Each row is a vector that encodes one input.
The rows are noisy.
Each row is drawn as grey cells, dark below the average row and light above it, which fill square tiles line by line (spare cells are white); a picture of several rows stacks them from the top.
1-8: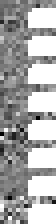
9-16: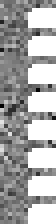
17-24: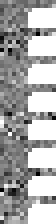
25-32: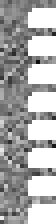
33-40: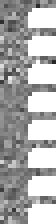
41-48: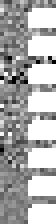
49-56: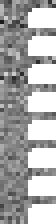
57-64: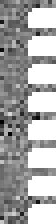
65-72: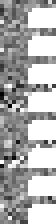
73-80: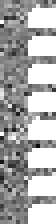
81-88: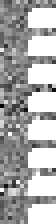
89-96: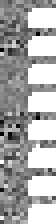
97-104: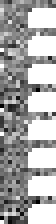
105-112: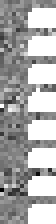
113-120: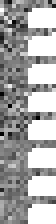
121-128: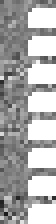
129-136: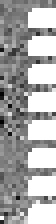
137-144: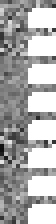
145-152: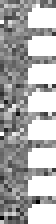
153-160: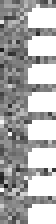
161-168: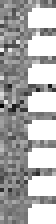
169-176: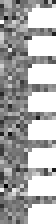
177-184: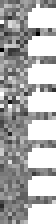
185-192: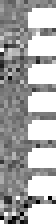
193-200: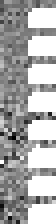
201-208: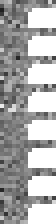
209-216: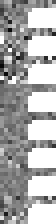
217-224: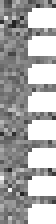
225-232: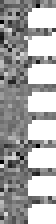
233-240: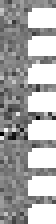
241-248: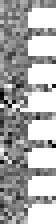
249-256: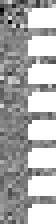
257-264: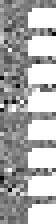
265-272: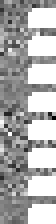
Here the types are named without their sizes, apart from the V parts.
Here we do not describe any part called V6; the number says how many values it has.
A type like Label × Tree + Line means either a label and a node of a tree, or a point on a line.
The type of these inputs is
Bool × V6 + Label × (Label + Line).
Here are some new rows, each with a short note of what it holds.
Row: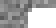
a true/false value and a value of V6
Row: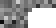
two labels
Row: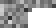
two labels
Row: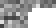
a label and a point on a line
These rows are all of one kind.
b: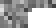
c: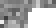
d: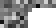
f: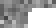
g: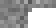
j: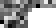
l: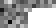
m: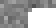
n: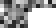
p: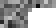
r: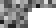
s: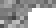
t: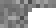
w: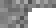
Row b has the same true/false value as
l, m and s.
